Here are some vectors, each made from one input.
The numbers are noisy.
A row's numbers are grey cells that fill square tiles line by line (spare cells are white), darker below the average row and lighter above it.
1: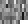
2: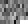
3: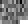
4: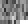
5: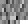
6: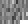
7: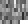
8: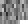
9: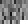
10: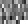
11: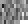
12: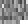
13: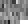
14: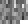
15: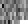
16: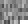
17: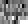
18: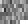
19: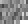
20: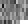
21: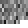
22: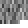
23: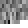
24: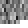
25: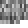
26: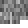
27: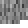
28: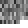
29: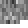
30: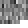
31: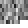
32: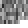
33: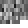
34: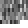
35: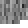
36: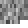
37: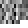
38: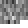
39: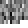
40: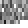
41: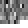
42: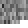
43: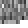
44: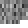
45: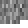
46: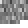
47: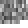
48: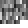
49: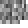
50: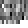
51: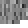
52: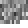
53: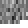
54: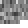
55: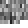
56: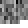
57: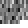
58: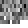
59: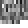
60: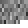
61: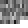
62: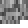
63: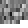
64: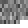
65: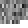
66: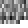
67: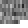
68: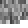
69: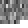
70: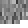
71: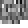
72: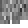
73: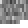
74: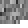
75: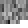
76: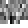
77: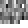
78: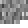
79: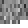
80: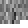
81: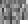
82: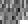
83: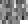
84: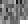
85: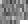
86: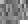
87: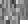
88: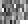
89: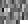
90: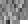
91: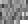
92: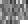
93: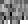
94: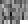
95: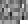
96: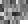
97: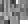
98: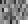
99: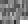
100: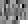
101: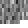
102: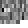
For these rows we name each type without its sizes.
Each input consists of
either a fixed value, or a node of a tree, or four true/false values.
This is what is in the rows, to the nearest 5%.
About 5% of them hold a fixed value. About 25% of them hold a node of a tree. The rest hold four true/false values.
